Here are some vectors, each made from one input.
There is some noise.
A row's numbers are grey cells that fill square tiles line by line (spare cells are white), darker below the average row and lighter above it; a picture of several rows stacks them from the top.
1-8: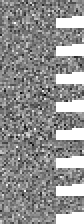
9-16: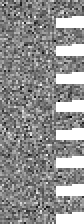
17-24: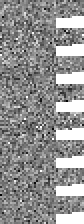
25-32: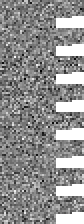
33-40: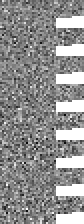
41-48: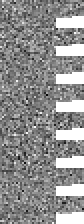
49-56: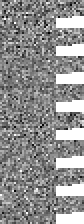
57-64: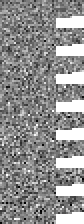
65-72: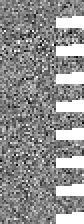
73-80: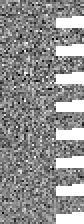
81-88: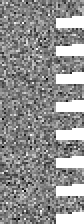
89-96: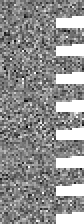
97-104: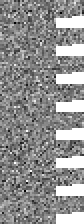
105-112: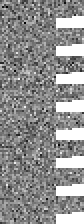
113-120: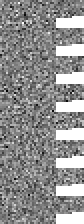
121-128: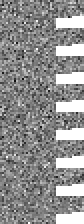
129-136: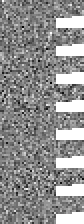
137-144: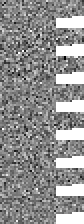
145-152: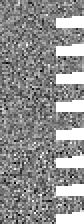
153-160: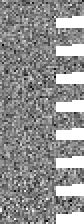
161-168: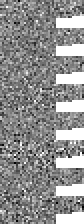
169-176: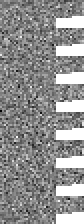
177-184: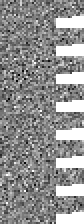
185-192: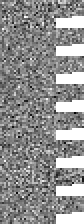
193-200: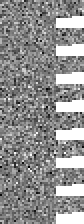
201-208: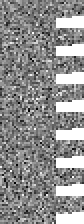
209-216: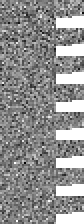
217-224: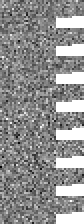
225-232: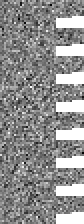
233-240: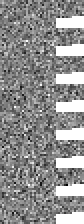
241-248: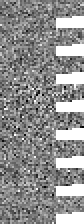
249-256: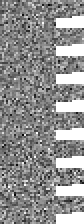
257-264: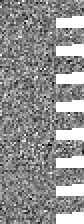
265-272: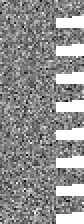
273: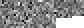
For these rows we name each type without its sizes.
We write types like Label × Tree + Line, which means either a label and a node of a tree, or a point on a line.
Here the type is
Bool × Bool × Bool × Bool × Tree × (Tree + Unit).
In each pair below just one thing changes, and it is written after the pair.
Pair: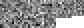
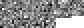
the node of one of the two trees
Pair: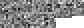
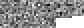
the node of one of the two trees
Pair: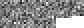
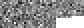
one of the four true/false values
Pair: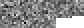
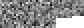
one of the four true/false values
